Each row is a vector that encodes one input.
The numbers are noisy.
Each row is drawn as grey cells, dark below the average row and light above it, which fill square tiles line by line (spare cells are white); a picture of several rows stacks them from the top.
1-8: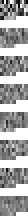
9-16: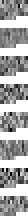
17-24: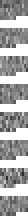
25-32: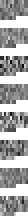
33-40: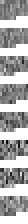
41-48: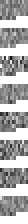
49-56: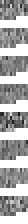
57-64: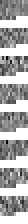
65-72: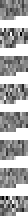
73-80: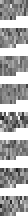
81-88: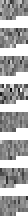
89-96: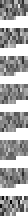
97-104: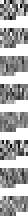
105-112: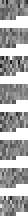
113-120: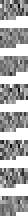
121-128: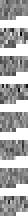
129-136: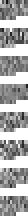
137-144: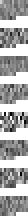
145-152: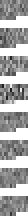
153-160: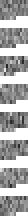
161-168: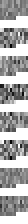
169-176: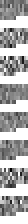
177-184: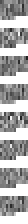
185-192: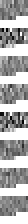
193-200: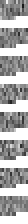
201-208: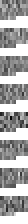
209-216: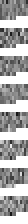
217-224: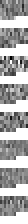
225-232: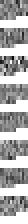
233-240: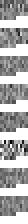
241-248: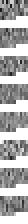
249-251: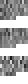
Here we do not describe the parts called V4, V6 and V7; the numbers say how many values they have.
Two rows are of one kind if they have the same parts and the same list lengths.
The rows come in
5 kinds.
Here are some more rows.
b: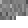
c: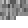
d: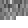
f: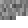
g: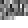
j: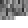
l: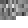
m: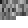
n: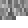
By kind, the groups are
b, f
c, d
g, j
l, m
n

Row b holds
a true/false value and a value of V6.
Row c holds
a value of V4 and a value of V7.
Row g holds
two labels (each one of 5).
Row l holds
a fixed value.
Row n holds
a point on each of two 3-point lines and a value of V4.
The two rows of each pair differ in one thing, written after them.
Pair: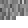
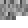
the value of V7
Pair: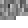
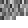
the value of V4
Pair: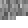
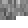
the value of V4
